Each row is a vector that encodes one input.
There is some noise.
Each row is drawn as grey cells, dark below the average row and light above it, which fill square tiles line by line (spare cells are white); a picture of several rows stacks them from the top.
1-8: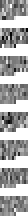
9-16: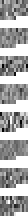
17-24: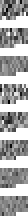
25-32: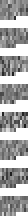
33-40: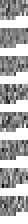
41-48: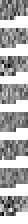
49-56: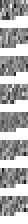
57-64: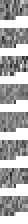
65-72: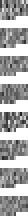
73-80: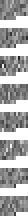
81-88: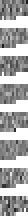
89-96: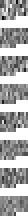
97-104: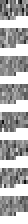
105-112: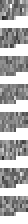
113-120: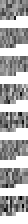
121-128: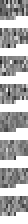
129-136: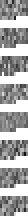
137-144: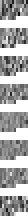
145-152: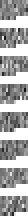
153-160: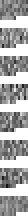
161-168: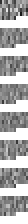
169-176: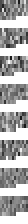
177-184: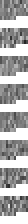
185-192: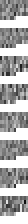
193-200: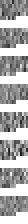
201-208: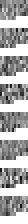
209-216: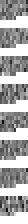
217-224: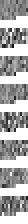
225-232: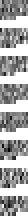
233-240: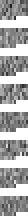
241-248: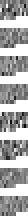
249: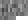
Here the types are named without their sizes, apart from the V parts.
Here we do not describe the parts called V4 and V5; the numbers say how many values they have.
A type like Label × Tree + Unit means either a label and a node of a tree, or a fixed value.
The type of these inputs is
Bool × (Tree + V4) + V5.
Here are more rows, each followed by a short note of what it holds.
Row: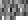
a true/false value and a value of V4
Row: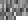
a node of a tree and a true/false value
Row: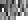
a value of V5
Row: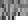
a value of V5
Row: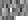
a true/false value and a value of V4
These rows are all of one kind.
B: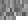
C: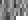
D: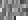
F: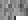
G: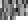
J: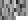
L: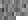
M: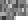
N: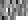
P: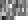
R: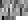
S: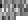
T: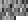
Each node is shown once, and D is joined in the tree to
C.
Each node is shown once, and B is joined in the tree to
C and P.
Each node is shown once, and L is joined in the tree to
J, M and T.
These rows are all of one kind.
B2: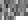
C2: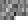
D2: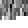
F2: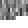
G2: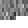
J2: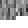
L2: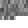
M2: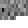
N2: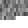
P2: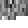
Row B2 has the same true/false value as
C2, L2, M2 and N2.
